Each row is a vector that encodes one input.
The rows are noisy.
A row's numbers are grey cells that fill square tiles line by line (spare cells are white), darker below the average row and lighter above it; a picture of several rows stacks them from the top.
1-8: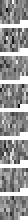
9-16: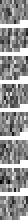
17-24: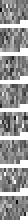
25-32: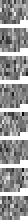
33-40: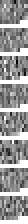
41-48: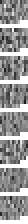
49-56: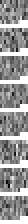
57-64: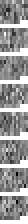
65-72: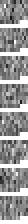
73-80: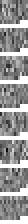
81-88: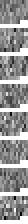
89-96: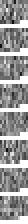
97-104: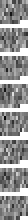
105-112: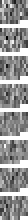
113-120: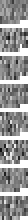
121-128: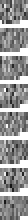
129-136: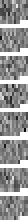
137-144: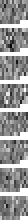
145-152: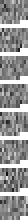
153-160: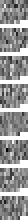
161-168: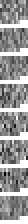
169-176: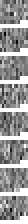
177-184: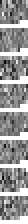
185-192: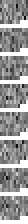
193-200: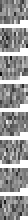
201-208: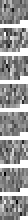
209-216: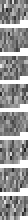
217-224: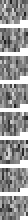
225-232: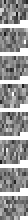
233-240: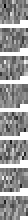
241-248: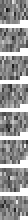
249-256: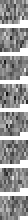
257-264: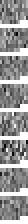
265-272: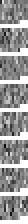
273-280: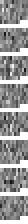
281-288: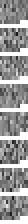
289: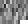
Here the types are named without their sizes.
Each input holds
a point on a line, together with either a point on a circle, or a point on a line.
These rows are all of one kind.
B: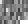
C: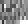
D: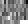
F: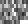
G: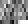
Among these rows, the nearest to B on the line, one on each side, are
D and G.
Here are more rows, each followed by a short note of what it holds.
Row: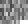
a point on a circle and a point on a line
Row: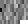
a point on each of two lines
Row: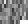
a point on each of two lines
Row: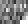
a point on a circle and a point on a line
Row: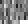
a point on a circle and a point on a line
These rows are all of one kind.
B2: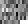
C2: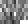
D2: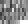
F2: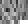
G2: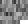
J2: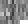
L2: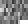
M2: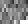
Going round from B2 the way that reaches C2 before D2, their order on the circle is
B2, G2, C2, D2, J2, F2, L2, M2.
